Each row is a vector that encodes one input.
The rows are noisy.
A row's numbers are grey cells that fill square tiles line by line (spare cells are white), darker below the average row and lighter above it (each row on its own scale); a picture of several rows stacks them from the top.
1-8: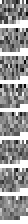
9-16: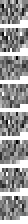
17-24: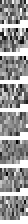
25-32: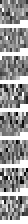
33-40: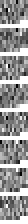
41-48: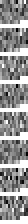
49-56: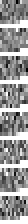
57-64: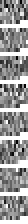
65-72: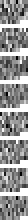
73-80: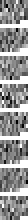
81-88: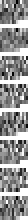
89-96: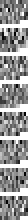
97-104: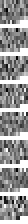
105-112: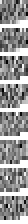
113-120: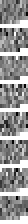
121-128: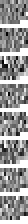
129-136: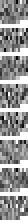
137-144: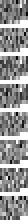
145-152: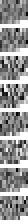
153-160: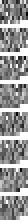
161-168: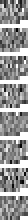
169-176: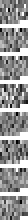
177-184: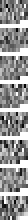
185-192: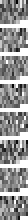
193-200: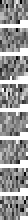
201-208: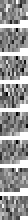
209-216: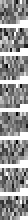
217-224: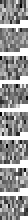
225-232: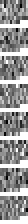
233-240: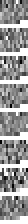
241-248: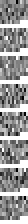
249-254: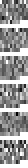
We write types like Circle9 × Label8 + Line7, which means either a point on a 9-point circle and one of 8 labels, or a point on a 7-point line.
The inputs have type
Bool × (Circle15 + Unit).
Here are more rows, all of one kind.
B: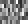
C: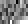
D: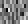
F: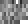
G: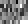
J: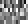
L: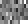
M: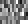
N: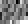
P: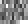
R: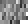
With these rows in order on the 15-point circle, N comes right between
B and J.
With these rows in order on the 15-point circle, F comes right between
G and R.
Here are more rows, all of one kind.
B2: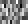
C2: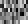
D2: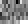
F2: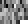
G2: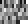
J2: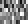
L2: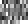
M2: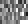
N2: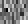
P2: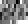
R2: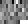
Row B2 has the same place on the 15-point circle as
J2, L2 and M2.
